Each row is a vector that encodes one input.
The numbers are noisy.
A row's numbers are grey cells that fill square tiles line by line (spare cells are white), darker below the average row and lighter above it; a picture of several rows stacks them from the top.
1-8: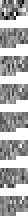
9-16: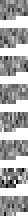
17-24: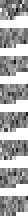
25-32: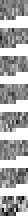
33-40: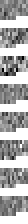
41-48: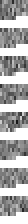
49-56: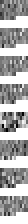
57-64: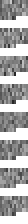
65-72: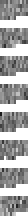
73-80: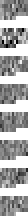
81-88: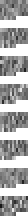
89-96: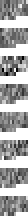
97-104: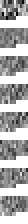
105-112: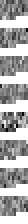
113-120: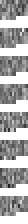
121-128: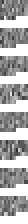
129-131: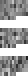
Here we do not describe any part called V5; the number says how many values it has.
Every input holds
a list of up to three items, each a true/false value and a value of V5.
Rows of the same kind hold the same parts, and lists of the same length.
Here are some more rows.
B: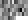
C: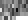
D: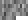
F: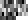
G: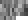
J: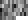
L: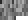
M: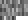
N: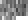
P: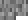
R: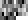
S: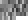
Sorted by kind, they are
B, D, J, M
C, N, S
F, R
G, L, P

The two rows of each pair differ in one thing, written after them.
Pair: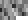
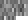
the true/false value in item 1 of the list
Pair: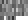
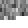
the true/false value in item 1 of the list
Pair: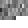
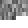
the true/false value in item 1 of the list
